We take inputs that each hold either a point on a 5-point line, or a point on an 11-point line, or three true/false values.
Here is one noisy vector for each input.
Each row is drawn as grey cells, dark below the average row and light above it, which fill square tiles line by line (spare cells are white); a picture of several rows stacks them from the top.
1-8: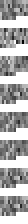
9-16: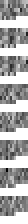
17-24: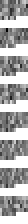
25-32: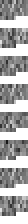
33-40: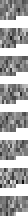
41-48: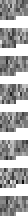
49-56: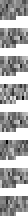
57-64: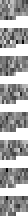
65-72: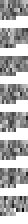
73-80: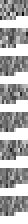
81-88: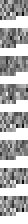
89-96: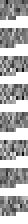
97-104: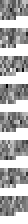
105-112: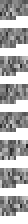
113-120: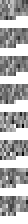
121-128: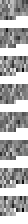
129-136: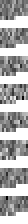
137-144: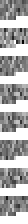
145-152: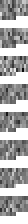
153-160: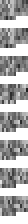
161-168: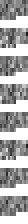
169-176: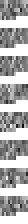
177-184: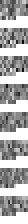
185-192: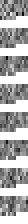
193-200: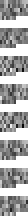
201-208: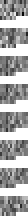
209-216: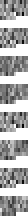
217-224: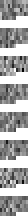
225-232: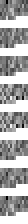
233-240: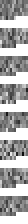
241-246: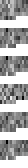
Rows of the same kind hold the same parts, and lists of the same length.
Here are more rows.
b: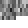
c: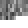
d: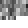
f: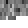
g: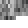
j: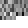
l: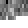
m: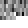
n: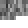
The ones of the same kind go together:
b, d
c, f, g, l, n
j, m

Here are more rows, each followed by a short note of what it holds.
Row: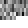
a point on a 5-point line
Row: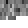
a point on an 11-point line
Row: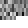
a point on a 5-point line
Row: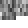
three true/false values
